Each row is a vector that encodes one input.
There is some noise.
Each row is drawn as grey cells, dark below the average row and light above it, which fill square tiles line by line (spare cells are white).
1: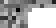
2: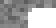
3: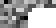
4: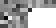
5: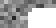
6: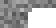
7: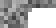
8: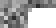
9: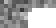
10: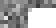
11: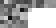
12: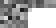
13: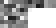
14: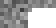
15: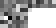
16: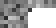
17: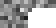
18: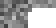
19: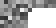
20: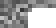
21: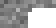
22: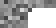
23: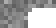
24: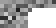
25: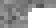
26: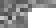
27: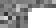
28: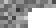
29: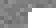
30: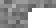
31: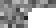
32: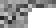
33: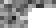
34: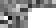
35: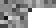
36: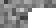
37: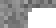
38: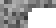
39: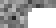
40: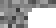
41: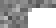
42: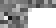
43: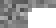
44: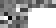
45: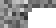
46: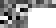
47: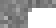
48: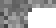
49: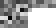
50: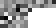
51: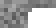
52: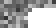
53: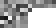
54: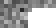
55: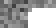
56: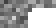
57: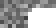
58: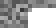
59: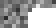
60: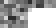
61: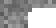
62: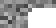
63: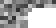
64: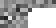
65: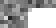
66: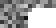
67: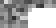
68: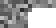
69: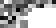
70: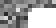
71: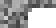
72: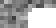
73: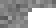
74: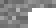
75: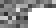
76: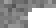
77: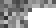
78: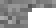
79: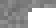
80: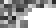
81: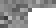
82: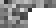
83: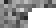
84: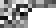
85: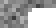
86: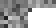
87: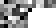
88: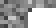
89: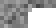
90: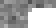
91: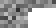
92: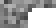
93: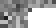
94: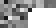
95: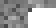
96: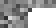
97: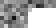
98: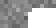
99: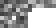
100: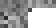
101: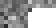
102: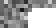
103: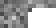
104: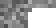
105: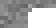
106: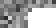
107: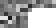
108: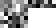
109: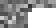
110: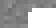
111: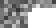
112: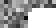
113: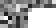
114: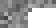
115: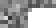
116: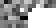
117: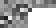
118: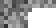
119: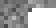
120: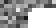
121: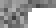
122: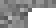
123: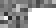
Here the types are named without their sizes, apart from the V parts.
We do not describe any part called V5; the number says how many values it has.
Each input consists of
a list of items, each a true/false value and a value of V5.
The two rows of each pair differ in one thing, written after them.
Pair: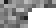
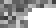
the true/false value in item 1 of the list
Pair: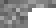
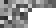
the true/false value in item 1 of the list
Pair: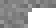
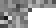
the value of V5 in item 1 of the list
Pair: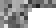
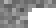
the true/false value in item 1 of the list
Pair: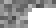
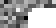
the value of V5 in item 1 of the list
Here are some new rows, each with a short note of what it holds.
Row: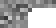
a list of three items
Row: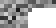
a list of one item
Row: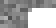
a list of three items
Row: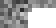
a list of two items
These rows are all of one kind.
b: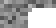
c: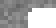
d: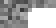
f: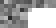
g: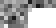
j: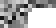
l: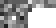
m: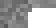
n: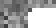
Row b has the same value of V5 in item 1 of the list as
l and n.
